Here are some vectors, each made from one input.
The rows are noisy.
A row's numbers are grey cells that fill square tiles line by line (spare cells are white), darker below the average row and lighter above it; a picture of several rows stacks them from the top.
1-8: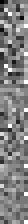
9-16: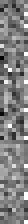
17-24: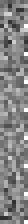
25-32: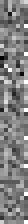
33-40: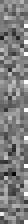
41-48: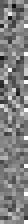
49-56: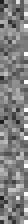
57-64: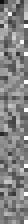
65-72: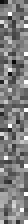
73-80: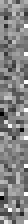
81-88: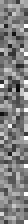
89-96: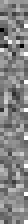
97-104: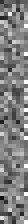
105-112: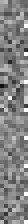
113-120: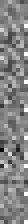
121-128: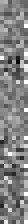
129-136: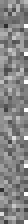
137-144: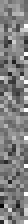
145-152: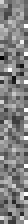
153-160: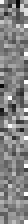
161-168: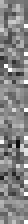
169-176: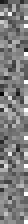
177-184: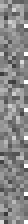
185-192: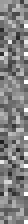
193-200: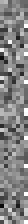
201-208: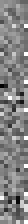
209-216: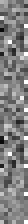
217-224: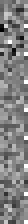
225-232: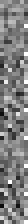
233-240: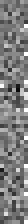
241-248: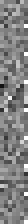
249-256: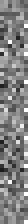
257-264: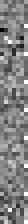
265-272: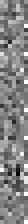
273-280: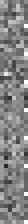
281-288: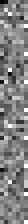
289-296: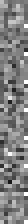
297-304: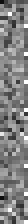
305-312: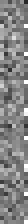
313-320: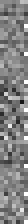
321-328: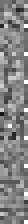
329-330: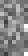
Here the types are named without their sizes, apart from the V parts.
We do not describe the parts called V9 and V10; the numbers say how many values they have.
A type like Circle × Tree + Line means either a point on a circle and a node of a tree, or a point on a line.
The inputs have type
Label × V9 + List(Bool × V10).
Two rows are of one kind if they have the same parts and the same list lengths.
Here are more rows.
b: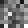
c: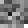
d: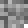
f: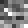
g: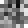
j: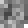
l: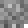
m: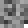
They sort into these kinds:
b, f
c, d, l, m
g
j

